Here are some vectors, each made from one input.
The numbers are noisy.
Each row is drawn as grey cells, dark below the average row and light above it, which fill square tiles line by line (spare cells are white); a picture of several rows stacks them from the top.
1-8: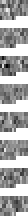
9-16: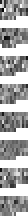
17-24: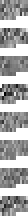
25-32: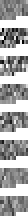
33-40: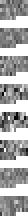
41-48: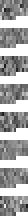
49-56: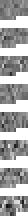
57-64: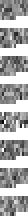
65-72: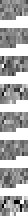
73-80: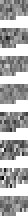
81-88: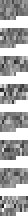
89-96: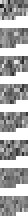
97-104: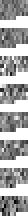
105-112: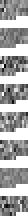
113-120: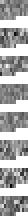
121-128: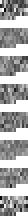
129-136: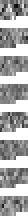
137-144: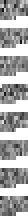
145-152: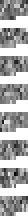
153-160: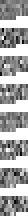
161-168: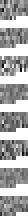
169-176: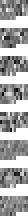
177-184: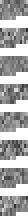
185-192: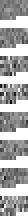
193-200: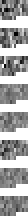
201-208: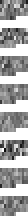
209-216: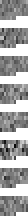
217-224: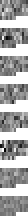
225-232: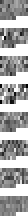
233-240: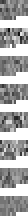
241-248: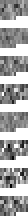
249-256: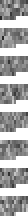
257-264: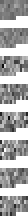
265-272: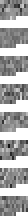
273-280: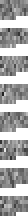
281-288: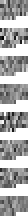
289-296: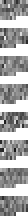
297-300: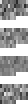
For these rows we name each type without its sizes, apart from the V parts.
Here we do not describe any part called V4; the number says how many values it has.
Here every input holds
a value of V4, together with either a point on a line, or four true/false values.
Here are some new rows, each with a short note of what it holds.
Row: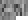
a point on a line and a value of V4
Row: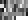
four true/false values and a value of V4
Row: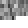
four true/false values and a value of V4
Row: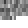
four true/false values and a value of V4
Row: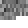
four true/false values and a value of V4
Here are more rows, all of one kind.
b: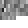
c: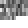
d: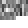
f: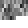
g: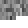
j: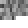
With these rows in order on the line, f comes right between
b and d.
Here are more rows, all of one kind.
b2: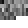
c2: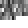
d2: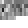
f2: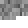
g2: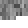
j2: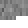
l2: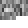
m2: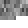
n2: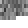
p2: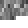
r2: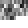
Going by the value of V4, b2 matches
d2 and l2.
